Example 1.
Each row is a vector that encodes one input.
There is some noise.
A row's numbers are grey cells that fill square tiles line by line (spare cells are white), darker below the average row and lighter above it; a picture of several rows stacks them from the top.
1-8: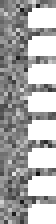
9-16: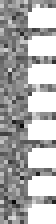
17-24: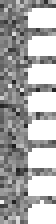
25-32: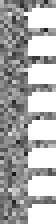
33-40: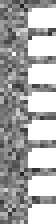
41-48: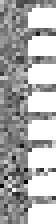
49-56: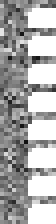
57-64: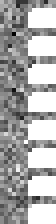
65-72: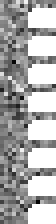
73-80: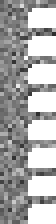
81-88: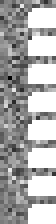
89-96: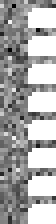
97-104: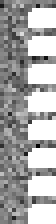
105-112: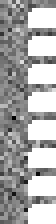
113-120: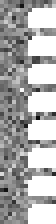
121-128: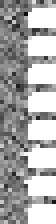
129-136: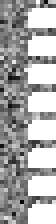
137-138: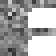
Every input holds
a point on a 9-point circle, together with either a point on an 11-point line, or a node of an 11-node tree.
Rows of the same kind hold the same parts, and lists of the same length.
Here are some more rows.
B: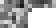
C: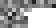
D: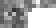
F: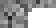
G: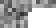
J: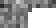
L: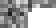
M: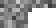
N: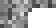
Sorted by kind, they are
B, C, F
D, G, J, L, M, N

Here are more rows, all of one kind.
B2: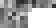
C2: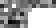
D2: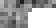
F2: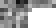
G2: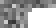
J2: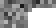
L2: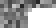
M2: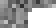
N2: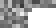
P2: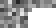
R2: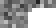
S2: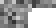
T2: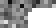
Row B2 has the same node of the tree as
C2, D2 and S2.
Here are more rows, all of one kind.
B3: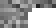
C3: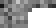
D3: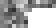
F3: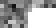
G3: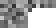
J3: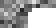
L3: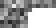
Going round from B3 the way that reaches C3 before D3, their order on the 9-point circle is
B3, C3, F3, D3, L3, G3, J3.
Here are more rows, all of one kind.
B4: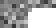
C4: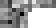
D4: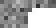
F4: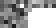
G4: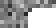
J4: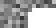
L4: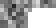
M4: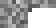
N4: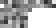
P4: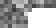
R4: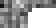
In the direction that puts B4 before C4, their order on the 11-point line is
M4, D4, R4, J4, B4, G4, P4, F4, L4, N4, C4.
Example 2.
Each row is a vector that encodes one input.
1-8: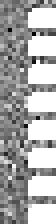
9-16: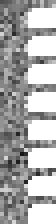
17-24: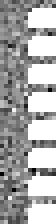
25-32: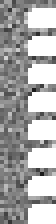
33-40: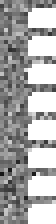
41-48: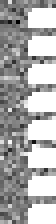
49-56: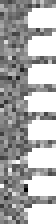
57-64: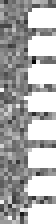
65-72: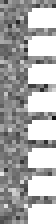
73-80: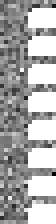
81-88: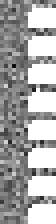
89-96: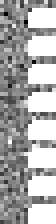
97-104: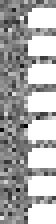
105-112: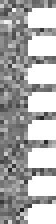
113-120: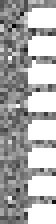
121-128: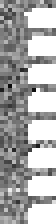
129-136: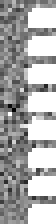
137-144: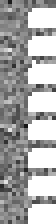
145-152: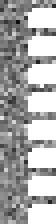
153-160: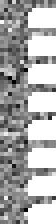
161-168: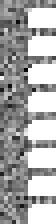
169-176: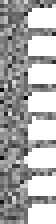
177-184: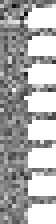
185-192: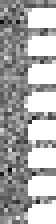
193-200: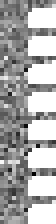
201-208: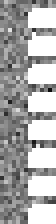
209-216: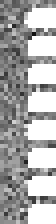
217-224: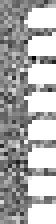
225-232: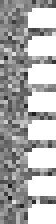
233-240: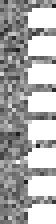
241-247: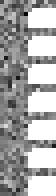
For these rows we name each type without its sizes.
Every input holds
a point on a circle and a node of a tree, together with either a point on a circle, or a fixed value.
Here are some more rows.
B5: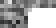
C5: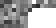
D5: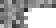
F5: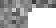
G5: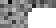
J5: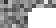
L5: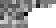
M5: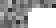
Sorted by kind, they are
B5, D5, F5, G5, M5
C5, J5, L5

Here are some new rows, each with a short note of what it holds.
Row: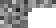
a point on each of two circles and a node of a tree
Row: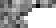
a point on each of two circles and a node of a tree
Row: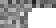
a point on a circle and a node of a tree
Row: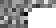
a point on each of two circles and a node of a tree
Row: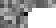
a point on a circle and a node of a tree
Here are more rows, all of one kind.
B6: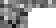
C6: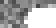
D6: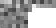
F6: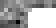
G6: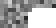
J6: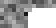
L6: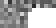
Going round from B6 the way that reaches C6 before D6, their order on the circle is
B6, L6, F6, C6, J6, G6, D6.
